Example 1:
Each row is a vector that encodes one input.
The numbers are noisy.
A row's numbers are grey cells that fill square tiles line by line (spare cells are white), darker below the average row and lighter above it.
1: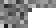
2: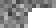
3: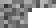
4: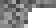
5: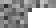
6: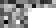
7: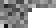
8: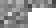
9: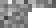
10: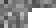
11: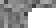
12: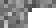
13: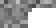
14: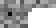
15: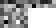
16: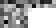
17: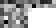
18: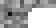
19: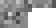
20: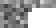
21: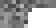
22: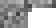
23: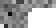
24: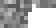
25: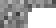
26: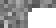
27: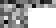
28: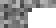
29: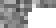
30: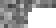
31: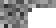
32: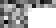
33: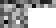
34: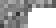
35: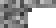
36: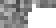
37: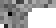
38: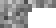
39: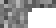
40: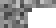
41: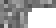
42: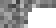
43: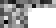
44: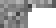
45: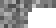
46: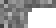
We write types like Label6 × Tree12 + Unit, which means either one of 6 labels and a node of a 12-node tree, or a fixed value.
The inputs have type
List2(Line6).
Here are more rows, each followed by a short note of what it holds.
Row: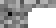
a list of two items
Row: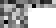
the empty list
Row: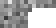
a list of two items
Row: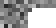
a list of one item
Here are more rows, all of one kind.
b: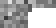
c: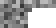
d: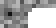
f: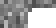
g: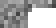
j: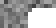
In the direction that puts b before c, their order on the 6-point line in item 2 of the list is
b, f, j, g, c, d.
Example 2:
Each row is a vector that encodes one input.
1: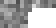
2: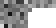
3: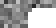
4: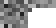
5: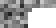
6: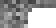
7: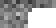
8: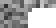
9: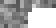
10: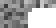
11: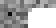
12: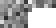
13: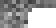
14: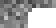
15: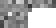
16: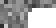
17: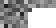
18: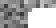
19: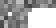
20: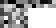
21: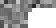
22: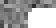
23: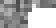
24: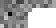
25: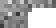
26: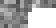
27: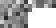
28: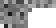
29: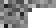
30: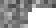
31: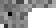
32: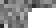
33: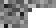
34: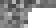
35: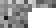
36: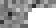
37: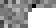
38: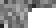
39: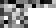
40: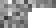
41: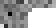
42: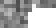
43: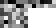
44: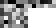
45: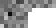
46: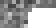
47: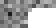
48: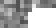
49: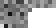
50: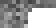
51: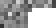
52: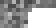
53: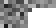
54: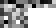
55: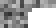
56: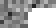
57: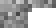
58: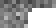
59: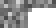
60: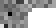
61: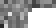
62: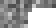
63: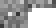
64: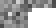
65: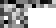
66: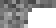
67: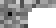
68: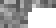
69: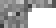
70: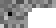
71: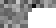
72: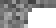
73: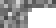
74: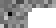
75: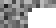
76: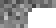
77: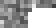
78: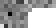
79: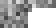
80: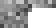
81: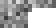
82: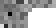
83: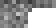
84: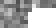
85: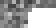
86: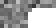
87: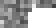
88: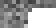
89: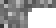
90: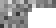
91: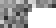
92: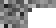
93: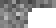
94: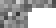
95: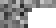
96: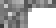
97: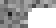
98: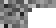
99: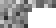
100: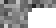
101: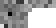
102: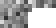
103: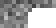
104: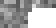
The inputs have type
List2(Line12).
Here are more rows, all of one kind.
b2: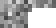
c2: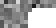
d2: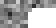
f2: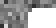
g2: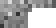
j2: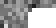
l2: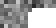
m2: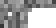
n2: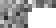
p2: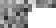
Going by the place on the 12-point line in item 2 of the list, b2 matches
d2, l2 and n2.
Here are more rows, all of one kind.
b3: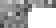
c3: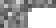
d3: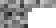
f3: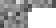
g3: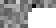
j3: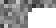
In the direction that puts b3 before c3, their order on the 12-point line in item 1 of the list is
b3, f3, c3, j3, g3, d3.
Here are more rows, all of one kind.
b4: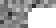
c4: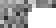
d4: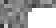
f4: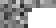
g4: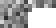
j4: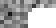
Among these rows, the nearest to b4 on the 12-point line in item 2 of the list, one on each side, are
d4 and j4.
